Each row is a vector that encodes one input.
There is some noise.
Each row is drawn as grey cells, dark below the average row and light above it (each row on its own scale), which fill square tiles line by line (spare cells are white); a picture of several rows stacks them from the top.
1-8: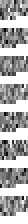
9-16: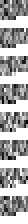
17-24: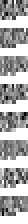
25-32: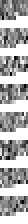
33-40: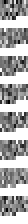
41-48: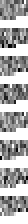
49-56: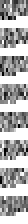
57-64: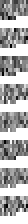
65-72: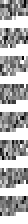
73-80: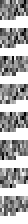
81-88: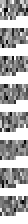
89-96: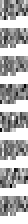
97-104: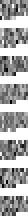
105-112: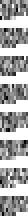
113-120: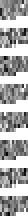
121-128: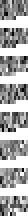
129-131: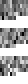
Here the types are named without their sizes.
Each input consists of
either a label, or four true/false values.
